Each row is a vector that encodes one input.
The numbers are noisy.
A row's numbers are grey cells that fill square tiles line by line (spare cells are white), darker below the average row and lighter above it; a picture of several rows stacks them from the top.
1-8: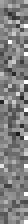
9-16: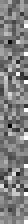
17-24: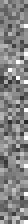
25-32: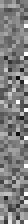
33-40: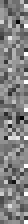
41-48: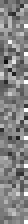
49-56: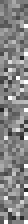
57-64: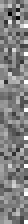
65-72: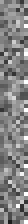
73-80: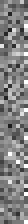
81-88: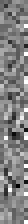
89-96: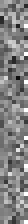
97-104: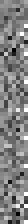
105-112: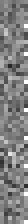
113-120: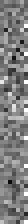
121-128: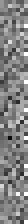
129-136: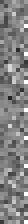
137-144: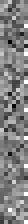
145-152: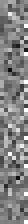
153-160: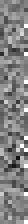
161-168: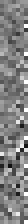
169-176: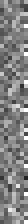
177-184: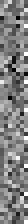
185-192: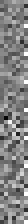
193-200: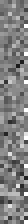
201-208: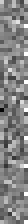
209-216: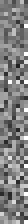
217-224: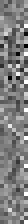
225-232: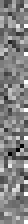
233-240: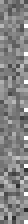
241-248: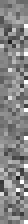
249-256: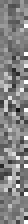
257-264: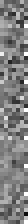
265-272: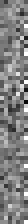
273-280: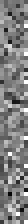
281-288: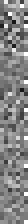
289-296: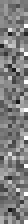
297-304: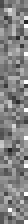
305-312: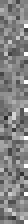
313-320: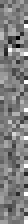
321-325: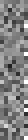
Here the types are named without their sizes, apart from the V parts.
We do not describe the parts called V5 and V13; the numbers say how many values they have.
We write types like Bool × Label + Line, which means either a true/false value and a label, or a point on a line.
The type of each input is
(Bool × Line × Line + Tree × V5) × V13.
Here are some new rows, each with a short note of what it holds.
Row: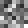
a node of a tree, a value of V5 and a value of V13
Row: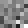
a node of a tree, a value of V5 and a value of V13
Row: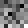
a node of a tree, a value of V5 and a value of V13
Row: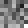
a point on each of two lines, a true/false value and a value of V13
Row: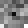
a point on each of two lines, a true/false value and a value of V13
